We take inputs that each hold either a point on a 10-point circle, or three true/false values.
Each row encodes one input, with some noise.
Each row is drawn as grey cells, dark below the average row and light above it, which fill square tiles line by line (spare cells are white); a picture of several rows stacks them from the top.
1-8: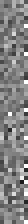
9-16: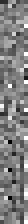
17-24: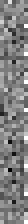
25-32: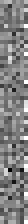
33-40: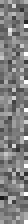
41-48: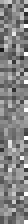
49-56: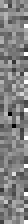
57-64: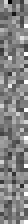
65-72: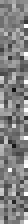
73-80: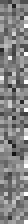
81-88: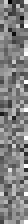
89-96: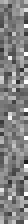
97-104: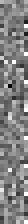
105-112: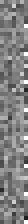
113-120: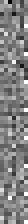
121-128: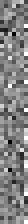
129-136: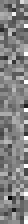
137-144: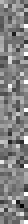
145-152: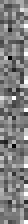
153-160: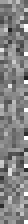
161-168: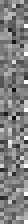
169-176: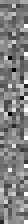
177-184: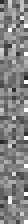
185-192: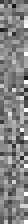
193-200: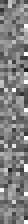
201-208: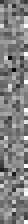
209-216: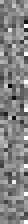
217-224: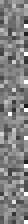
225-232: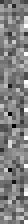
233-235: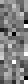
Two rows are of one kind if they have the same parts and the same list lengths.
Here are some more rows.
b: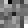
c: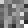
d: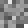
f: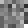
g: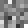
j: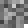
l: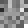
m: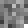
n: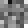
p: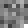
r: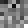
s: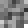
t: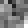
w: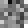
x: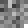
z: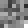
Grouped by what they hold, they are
b, d, g, l, n, r, s, t, w, x
c, f, j, m, p, z

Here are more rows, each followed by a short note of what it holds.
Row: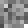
three true/false values
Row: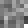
three true/false values
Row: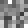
a point on a 10-point circle
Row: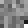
three true/false values
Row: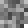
a point on a 10-point circle
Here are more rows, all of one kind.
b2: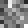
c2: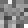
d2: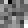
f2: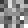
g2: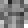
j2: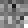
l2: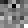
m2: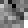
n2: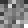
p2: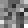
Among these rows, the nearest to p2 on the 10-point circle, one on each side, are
c2 and g2.
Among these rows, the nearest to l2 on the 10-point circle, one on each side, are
j2 and n2.
